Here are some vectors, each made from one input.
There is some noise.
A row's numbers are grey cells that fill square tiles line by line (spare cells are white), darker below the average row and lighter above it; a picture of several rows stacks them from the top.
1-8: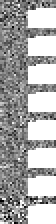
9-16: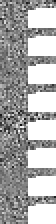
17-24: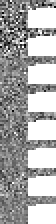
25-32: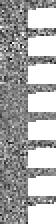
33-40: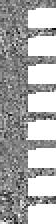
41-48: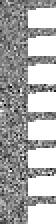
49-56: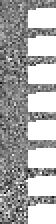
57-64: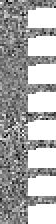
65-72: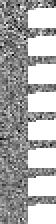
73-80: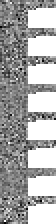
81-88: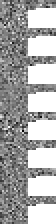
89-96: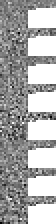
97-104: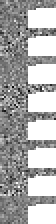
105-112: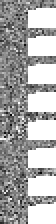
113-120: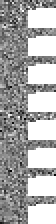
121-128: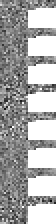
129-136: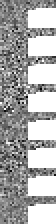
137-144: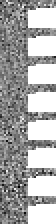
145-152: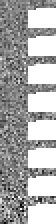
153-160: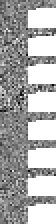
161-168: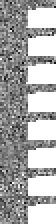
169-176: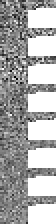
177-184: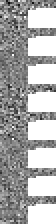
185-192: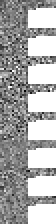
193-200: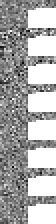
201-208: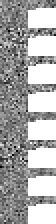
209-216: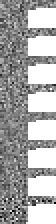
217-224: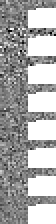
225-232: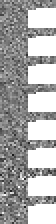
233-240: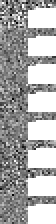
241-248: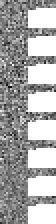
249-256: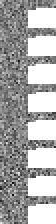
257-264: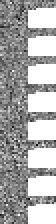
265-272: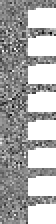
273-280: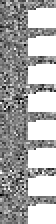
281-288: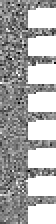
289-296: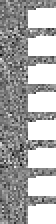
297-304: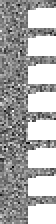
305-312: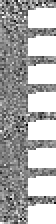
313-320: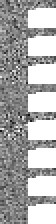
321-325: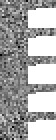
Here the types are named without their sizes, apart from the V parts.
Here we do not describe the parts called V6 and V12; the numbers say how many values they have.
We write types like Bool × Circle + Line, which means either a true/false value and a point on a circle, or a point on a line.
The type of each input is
Bool × Line × V6 + V12.
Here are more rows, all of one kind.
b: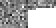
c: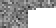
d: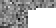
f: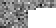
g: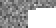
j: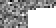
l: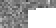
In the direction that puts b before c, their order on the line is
f, g, b, d, l, c, j.
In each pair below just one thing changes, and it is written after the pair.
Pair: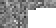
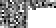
the value of V6
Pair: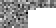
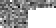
the value of V6
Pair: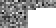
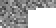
the value of V6
